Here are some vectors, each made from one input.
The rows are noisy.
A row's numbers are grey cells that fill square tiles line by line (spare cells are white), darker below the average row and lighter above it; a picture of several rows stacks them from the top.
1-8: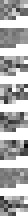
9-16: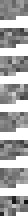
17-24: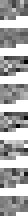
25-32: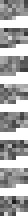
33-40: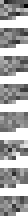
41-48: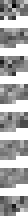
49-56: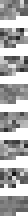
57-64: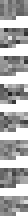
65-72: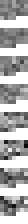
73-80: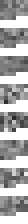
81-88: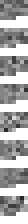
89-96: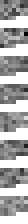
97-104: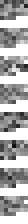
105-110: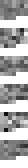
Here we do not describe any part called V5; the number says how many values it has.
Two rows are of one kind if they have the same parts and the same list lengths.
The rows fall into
2 kinds.
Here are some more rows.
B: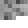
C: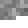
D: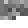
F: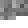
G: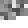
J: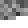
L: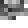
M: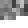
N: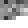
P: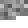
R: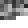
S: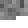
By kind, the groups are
B, C, M, N, P, R
D, F, G, J, L, S

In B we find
a point on an 8-point line.
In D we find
a true/false value and a value of V5.
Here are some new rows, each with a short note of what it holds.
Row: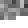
a point on an 8-point line
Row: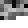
a point on an 8-point line
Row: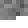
a true/false value and a value of V5
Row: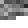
a true/false value and a value of V5
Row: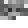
a true/false value and a value of V5
